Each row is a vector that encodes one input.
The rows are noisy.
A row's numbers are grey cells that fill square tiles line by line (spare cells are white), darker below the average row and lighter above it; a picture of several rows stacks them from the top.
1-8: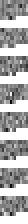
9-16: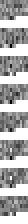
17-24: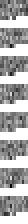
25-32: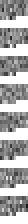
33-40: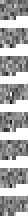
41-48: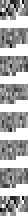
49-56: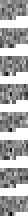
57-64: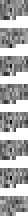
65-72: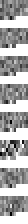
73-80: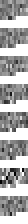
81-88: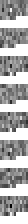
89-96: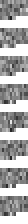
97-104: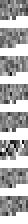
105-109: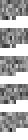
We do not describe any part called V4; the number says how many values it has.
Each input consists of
a list of up to two items, each a point on a 5-point line and a value of V4.
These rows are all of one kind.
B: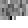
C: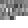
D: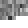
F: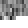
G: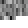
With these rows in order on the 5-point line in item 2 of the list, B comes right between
C and G.
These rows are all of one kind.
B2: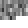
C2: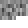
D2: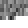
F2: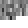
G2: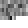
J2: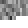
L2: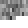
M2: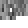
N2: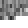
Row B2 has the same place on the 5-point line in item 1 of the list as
F2 and N2.
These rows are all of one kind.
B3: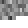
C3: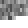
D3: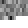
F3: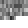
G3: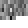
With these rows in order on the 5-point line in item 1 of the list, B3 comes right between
C3 and D3.
